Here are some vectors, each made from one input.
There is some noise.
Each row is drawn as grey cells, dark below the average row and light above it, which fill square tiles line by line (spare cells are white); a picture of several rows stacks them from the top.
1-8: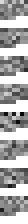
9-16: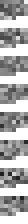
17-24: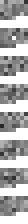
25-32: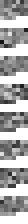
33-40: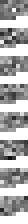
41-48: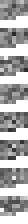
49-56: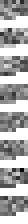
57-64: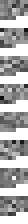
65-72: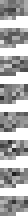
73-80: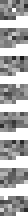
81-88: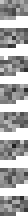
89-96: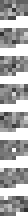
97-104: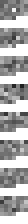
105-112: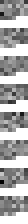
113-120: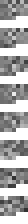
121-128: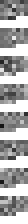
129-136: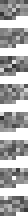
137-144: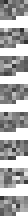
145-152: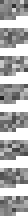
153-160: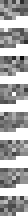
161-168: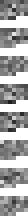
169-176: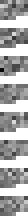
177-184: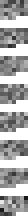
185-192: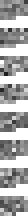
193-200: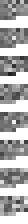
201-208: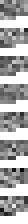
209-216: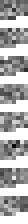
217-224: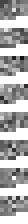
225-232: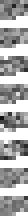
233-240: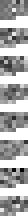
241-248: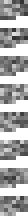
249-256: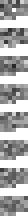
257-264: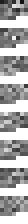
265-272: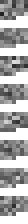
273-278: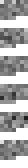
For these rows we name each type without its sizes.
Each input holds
either a node of a tree, or a list of points on a circle.
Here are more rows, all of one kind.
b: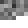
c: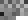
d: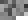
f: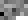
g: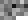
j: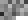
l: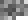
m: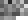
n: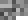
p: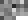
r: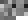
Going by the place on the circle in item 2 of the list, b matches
f and n.
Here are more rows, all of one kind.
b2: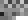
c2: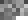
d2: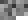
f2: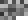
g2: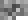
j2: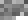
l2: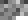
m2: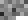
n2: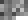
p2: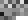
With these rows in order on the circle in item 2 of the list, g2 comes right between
c2 and m2.
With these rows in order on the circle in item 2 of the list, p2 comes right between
b2 and m2.
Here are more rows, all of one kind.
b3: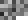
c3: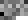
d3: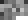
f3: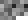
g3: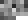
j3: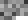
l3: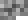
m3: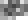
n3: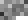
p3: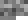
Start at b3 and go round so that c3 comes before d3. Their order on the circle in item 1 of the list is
b3, l3, p3, n3, j3, c3, d3, g3, f3, m3.
